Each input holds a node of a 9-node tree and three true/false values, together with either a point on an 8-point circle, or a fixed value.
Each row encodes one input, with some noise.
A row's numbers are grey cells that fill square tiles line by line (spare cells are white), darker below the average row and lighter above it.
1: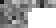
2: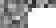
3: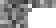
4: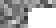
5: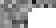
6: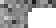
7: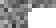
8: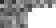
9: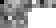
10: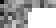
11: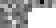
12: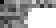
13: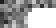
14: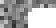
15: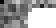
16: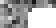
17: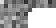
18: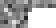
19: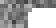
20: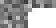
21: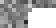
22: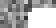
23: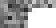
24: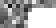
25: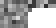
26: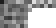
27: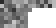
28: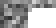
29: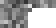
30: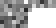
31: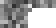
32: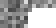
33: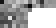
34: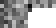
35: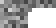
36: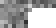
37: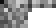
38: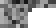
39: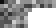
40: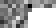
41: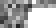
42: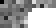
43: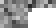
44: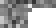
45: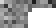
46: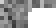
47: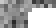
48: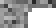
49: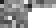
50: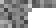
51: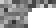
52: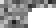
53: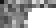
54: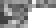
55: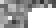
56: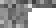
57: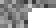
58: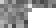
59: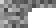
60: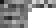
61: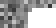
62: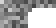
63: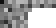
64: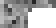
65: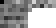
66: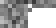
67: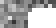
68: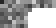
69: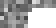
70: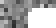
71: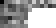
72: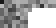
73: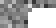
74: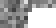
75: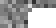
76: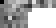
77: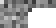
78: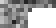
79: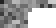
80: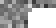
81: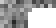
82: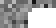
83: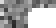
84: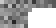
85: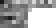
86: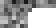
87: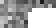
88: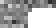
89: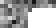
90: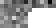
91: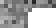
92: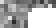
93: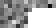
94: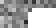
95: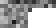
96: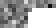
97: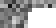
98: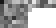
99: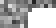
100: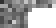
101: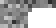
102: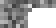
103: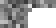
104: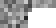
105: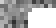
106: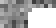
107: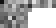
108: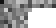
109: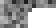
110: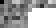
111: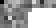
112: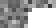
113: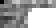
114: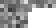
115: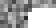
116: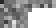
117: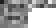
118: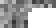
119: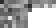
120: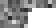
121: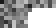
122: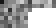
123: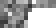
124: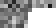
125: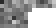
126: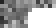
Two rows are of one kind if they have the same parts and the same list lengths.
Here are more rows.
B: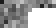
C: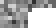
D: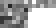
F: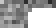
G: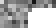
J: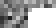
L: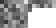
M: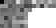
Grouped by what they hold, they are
B, D, J, L, M
C, F, G

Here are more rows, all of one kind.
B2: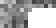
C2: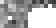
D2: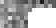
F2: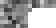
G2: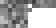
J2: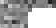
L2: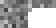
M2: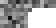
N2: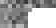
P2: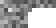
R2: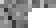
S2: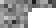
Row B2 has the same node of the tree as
C2, D2, L2 and P2.
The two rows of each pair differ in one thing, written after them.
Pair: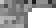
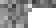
one of the three true/false values
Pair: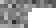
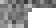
one of the three true/false values
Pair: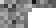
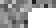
the node of the tree
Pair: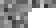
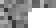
the node of the tree
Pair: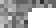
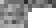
the node of the tree
